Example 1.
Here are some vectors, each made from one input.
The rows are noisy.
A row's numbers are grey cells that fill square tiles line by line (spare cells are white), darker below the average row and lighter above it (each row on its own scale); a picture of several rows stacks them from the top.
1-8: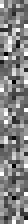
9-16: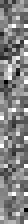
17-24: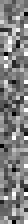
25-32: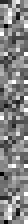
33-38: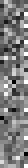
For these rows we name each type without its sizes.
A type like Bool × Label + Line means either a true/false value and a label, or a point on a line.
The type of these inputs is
Bool × Bool × Bool + Unit.
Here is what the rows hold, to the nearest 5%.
About 15% of them hold a fixed value. The rest hold three true/false values.
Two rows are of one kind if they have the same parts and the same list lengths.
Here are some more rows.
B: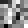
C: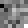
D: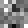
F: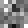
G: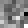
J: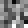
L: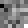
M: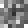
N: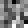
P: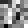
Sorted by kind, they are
B, P
C, D, F, G, J, L, M, N

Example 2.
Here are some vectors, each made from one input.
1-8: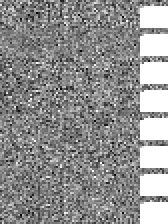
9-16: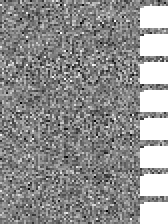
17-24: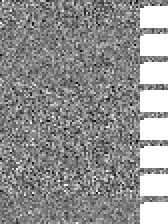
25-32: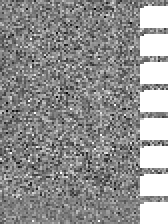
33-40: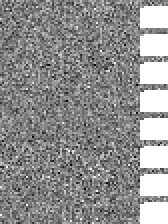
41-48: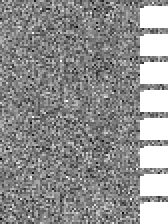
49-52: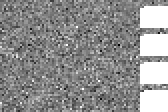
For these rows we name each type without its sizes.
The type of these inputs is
Bool × Bool × Bool × Bool + Unit.
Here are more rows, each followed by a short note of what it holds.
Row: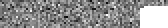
four true/false values
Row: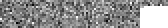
four true/false values
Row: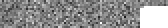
a fixed value
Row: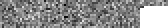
four true/false values
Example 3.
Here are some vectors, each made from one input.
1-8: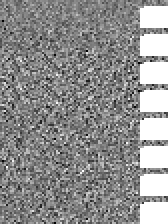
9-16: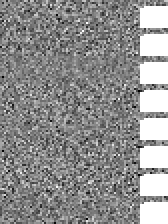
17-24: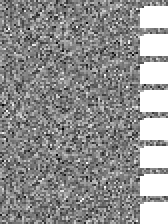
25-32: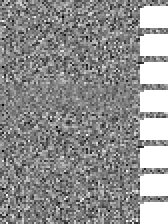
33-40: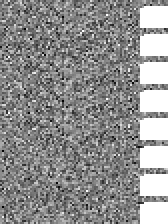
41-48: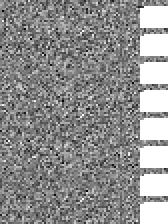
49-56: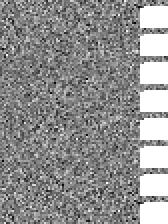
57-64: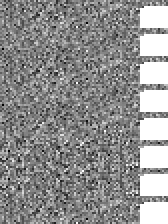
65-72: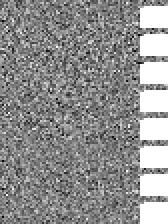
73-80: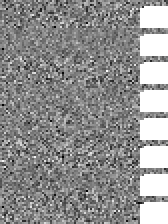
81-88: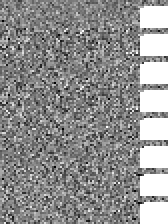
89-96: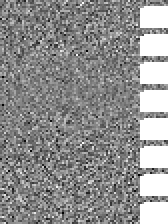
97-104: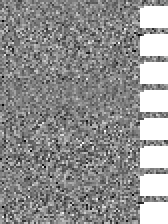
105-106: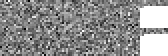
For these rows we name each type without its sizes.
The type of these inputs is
Circle.
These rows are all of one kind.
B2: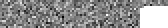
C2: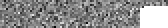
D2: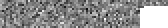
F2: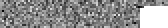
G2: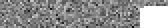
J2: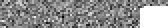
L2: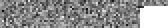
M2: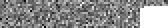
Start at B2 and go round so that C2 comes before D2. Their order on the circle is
B2, G2, M2, C2, D2, L2, F2, J2.
